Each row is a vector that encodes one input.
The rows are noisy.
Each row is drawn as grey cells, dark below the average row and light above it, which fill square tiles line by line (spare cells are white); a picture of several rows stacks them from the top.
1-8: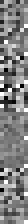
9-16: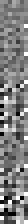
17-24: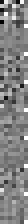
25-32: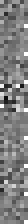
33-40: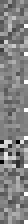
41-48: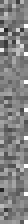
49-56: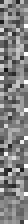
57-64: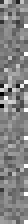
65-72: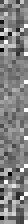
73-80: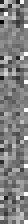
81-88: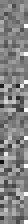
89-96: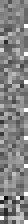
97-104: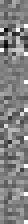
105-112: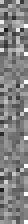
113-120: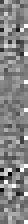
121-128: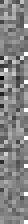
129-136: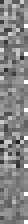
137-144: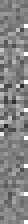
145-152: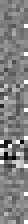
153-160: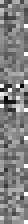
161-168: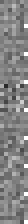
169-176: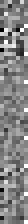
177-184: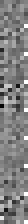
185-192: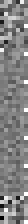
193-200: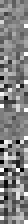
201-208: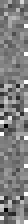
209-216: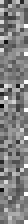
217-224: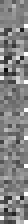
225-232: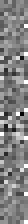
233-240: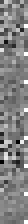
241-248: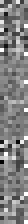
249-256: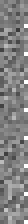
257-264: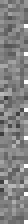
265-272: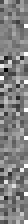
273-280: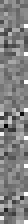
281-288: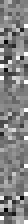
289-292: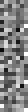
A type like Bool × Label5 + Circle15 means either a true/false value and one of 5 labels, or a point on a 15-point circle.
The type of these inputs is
(Circle9 + Unit) × Line10 + Line9.
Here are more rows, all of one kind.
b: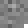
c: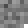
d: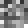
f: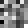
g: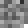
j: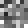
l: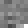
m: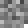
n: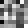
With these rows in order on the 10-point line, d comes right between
m and n.
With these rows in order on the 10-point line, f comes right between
c and l.
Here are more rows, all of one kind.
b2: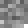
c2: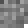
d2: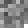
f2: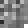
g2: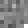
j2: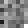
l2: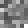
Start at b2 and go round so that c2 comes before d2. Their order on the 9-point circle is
b2, f2, l2, c2, d2, j2, g2.
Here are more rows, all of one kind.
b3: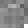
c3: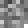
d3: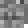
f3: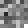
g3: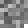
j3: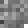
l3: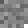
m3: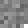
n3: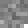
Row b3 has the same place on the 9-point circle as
l3 and m3.
